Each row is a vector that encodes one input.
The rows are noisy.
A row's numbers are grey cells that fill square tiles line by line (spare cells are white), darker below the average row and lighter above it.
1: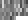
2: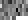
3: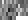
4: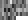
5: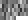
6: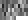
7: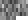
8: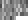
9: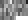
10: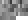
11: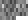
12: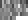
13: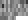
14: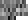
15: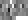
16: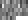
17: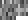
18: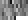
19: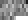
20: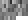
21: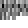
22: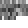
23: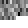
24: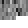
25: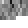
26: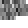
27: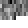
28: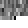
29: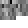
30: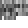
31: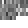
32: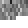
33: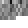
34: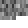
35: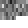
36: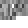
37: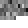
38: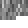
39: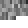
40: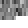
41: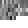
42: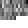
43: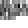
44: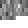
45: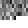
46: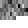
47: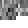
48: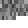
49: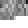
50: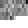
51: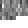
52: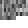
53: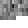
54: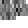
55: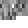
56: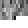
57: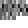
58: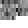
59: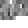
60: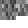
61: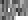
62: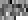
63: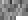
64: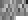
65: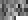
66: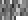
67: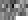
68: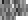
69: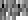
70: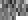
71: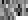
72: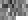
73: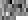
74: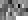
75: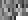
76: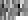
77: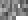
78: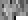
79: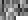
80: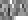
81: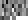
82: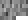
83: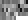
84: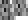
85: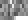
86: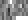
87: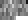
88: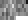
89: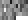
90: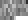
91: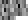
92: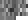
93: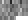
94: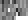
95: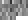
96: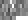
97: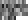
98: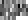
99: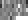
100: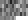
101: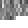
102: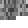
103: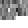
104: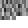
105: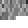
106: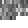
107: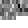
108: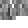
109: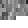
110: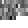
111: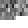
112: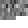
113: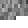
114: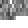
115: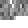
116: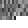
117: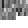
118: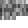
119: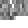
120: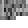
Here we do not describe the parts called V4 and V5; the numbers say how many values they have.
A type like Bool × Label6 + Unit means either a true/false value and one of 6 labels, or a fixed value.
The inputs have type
(Bool × Bool × Bool × Bool + V4) × Line6 × V5.
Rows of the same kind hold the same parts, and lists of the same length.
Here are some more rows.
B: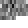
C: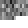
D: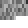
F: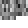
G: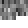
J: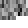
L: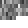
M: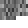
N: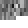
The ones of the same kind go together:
B, C, D, L, M, N
F, G, J

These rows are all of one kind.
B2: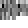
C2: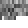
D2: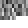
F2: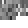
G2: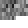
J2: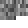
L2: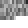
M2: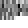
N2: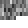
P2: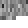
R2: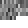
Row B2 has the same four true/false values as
D2, F2, L2 and M2.
